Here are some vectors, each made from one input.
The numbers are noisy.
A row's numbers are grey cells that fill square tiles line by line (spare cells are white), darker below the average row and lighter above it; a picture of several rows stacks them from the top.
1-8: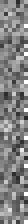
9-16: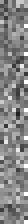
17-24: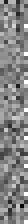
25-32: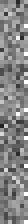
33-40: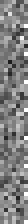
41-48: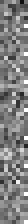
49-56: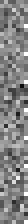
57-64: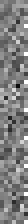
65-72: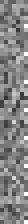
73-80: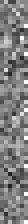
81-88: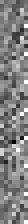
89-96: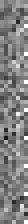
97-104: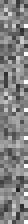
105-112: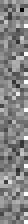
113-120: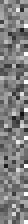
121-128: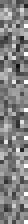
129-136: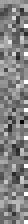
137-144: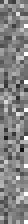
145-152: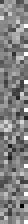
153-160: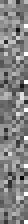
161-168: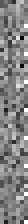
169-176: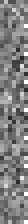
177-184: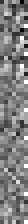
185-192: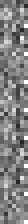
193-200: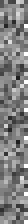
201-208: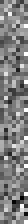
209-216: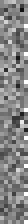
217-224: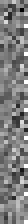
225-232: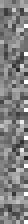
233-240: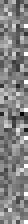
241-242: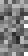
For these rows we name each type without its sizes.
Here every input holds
either a point on a circle, or a node of a tree.
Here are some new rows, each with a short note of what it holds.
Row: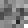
a node of a tree
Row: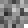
a node of a tree
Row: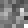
a point on a circle
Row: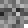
a node of a tree
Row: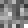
a point on a circle
